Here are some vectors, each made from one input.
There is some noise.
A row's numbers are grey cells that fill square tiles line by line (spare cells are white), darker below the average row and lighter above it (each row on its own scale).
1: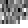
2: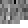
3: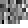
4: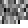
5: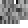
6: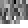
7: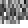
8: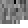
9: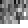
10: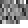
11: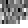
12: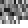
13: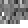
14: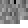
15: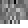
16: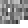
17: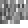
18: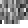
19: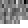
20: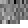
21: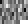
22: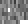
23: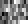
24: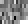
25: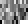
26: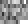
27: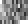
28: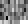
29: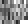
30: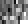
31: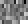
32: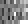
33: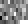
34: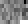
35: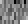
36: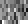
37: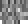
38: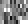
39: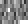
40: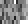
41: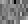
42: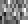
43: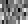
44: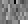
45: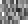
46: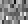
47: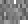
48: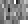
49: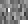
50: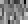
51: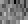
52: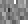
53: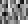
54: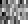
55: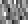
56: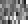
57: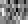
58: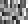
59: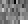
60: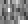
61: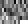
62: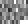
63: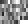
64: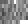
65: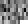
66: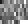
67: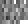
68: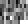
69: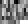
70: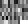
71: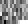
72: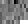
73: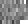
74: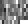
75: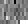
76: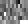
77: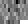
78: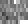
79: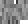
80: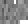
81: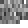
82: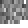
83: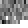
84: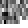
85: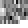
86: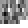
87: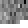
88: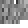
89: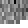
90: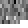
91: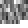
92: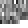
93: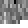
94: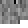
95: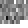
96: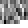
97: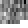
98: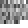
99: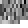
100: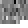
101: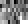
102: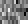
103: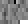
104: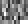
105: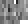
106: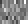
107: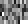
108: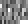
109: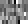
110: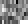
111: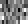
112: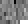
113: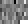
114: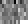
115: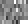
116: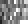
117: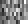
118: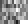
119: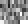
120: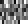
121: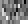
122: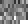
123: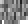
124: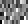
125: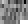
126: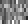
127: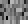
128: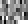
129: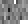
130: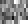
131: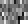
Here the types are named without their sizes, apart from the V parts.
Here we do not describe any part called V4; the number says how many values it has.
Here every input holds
either a fixed value, or a label, four true/false values and a value of V4.
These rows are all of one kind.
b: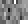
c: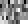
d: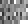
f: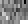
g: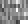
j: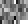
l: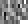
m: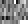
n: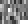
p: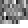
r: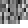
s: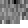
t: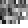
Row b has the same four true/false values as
m and p.
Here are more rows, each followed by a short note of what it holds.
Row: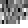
a fixed value
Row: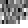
a fixed value
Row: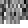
a label, four true/false values and a value of V4
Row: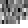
a fixed value
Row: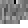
a label, four true/false values and a value of V4
